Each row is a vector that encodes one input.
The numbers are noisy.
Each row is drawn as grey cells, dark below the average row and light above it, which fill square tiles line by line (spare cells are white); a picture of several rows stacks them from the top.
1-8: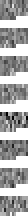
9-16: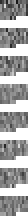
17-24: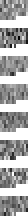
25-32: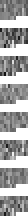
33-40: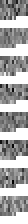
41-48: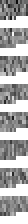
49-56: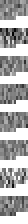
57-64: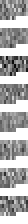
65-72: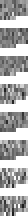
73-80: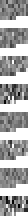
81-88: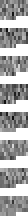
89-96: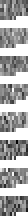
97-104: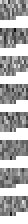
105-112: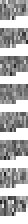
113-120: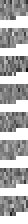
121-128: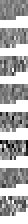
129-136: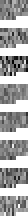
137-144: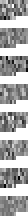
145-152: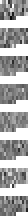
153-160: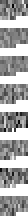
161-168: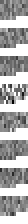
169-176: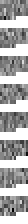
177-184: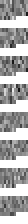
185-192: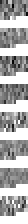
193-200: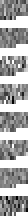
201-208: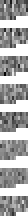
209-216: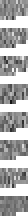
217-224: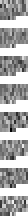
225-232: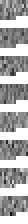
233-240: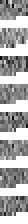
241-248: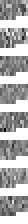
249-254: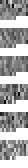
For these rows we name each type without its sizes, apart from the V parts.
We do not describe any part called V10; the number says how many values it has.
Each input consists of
a list of items, each a true/false value and a value of V10.
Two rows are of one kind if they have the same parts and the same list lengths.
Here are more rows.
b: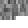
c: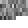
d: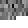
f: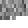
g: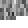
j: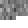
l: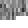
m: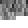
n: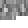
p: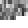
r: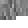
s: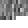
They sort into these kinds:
b, c, f, g, l, r, s
d, p
j, m, n

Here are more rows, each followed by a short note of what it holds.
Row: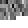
the empty list
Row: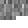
a list of one item
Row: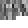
the empty list
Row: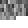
a list of two items
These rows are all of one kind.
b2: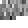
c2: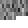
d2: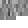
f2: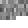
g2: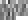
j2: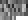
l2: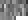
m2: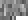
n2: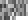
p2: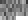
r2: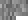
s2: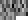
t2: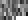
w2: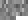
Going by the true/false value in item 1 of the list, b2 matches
f2, j2, m2 and n2.
